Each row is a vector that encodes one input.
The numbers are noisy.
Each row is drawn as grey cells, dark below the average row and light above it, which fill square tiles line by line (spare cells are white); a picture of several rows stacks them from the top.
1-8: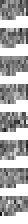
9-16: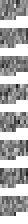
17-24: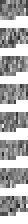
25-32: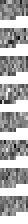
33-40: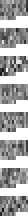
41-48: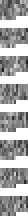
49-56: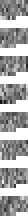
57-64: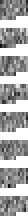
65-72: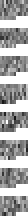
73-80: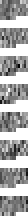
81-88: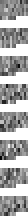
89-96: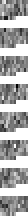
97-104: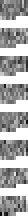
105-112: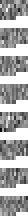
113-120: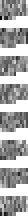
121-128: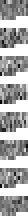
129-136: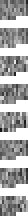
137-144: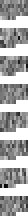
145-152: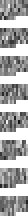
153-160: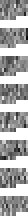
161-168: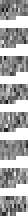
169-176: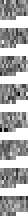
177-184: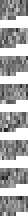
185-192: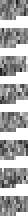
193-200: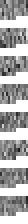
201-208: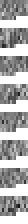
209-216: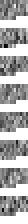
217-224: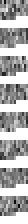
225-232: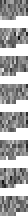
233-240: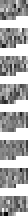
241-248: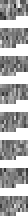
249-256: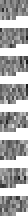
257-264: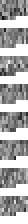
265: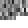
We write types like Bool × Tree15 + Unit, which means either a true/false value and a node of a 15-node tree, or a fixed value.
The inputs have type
(Bool × Line9 + Line7) × Line7.
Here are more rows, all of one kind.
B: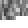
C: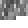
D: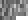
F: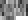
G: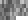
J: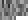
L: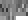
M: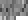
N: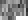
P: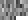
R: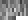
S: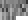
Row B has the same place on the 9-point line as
F and S.
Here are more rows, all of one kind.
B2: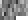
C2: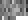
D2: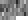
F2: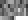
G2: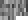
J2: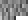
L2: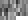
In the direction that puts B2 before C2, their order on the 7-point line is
B2, L2, D2, J2, F2, G2, C2.
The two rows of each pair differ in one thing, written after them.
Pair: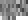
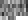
the place on the 7-point line
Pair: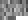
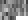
the place on the 7-point line
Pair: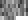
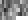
the place on the 7-point line
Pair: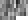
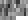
the true/false value
